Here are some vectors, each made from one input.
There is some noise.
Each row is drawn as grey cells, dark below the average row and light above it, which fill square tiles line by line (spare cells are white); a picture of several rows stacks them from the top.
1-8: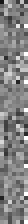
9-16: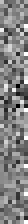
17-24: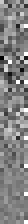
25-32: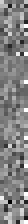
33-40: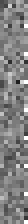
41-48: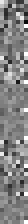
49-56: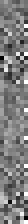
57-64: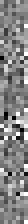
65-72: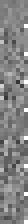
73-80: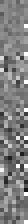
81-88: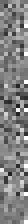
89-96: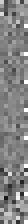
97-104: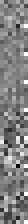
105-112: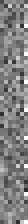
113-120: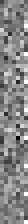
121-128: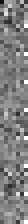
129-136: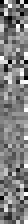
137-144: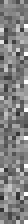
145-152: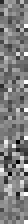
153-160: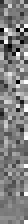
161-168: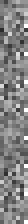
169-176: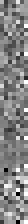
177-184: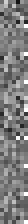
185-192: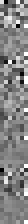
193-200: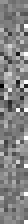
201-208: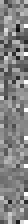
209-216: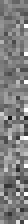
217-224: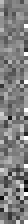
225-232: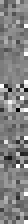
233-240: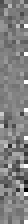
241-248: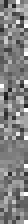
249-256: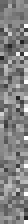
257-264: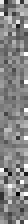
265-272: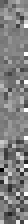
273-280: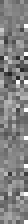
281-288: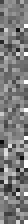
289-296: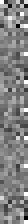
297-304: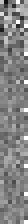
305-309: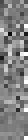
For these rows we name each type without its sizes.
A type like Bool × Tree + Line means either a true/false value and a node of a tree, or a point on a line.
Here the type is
Line.
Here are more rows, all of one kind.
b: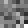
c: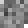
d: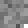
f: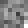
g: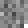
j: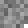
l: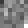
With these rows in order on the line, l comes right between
d and f.
